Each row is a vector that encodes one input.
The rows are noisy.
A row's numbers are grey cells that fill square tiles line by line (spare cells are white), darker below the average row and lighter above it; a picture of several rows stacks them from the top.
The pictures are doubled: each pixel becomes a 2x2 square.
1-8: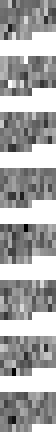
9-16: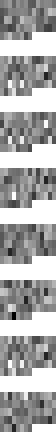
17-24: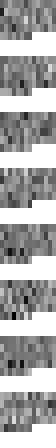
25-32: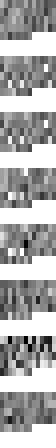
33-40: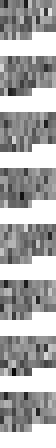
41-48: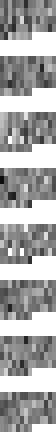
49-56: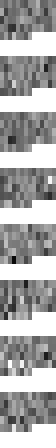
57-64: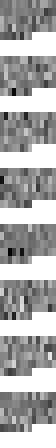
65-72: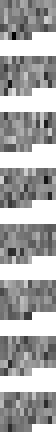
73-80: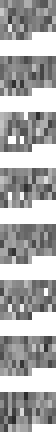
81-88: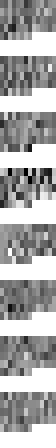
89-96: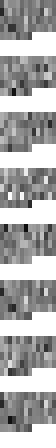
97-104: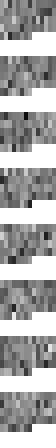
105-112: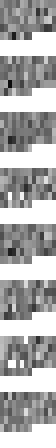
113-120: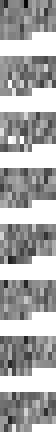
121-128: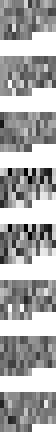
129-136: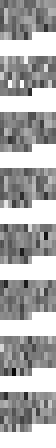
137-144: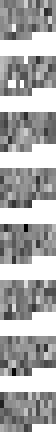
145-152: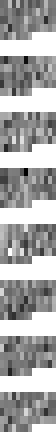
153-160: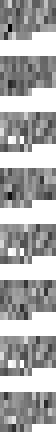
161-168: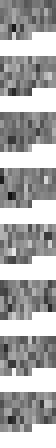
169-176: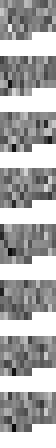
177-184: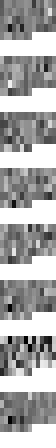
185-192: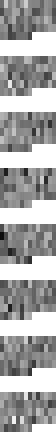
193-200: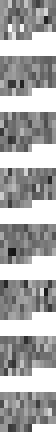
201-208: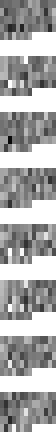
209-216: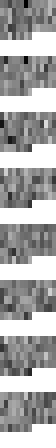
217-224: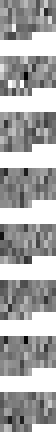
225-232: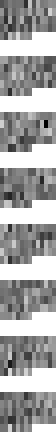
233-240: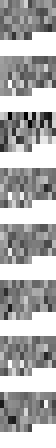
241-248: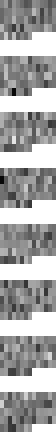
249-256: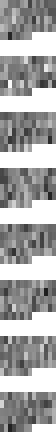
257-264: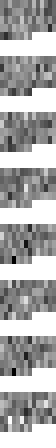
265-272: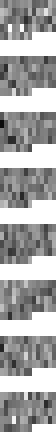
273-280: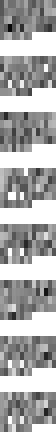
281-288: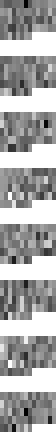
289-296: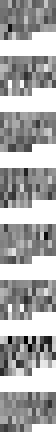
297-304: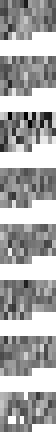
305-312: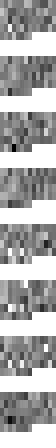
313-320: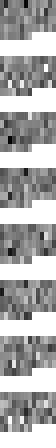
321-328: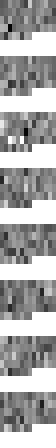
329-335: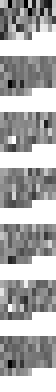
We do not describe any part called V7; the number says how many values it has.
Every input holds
a list of up to three items, each a true/false value and a value of V7.
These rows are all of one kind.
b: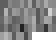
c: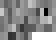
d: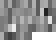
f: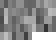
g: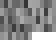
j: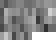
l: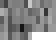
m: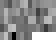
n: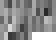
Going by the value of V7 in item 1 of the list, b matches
f, j and m.
